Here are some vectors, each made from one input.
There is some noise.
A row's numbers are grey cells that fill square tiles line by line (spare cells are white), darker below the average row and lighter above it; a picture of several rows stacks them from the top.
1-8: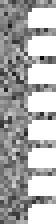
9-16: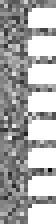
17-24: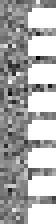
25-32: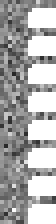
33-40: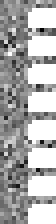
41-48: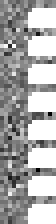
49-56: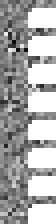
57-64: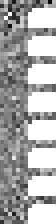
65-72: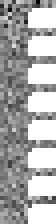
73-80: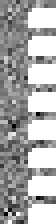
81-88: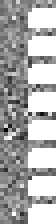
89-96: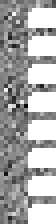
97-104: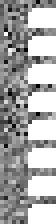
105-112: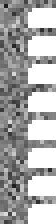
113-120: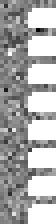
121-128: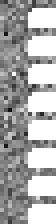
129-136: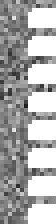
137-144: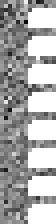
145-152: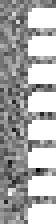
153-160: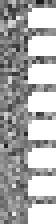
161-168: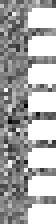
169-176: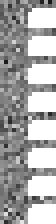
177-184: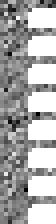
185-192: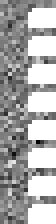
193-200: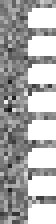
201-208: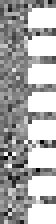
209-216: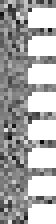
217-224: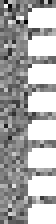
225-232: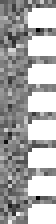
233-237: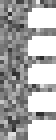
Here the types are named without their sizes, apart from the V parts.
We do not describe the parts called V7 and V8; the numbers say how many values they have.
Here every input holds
a value of V7, together with either a point on a circle, or a label and a value of V8.
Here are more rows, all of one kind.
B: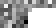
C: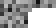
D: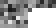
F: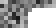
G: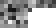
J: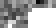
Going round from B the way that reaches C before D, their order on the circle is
B, J, C, D, G, F.
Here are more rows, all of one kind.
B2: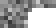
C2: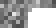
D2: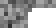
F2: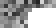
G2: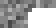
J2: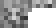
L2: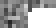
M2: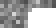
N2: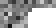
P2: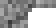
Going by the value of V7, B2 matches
D2, G2, N2 and P2.
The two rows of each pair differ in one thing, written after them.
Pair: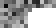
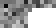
the value of V8
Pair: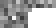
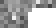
the value of V8
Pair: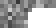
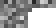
the value of V7
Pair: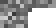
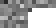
the value of V8
